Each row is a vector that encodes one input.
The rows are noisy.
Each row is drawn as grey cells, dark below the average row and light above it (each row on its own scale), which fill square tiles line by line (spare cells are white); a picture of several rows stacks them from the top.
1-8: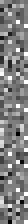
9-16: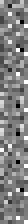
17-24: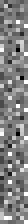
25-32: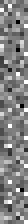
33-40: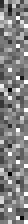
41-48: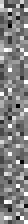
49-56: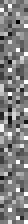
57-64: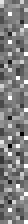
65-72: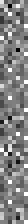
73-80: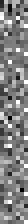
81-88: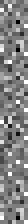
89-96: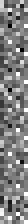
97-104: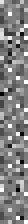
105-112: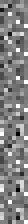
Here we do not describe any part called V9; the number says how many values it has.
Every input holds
either a point on a 6-point line and a true/false value, or a value of V9.
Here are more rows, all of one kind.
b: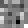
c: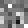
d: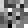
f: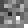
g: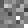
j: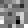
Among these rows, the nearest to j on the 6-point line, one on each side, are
b and c.
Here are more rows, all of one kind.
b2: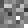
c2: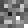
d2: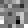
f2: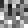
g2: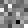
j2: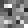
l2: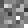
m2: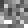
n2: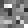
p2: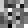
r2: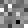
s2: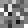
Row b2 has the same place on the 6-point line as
g2, l2 and r2.
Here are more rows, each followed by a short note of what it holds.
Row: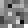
a value of V9
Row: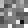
a value of V9
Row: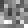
a point on a 6-point line and a true/false value
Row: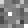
a value of V9
